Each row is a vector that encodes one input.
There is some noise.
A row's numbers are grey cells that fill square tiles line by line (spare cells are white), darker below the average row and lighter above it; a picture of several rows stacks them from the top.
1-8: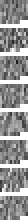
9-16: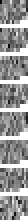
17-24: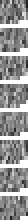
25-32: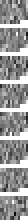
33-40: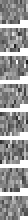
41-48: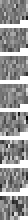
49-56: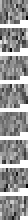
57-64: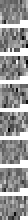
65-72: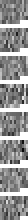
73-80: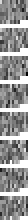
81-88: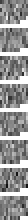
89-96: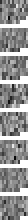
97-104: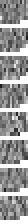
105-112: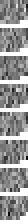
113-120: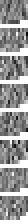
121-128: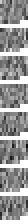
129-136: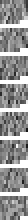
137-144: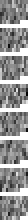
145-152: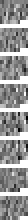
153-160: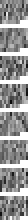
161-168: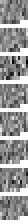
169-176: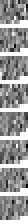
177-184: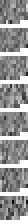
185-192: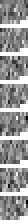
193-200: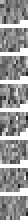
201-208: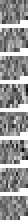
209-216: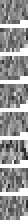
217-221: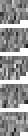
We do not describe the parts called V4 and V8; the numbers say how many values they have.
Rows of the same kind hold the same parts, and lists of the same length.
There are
2 kinds of row.
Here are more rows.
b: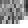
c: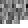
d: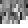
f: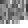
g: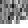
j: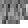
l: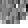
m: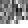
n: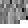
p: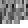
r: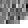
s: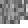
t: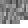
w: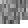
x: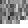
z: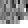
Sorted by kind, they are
b, c, d, f, g, l, m, p, r, x, z
j, n, s, t, w

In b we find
a value of V8.
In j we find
a point on an 11-point circle, a true/false value and a value of V4.
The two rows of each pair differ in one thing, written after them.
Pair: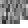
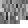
the true/false value
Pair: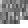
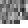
the true/false value
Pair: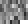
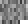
the true/false value
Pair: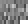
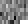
the true/false value
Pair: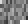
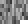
the value of V4
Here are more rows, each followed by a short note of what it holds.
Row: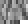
a point on an 11-point circle, a true/false value and a value of V4
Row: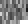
a value of V8
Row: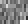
a point on an 11-point circle, a true/false value and a value of V4
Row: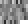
a point on an 11-point circle, a true/false value and a value of V4
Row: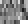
a point on an 11-point circle, a true/false value and a value of V4
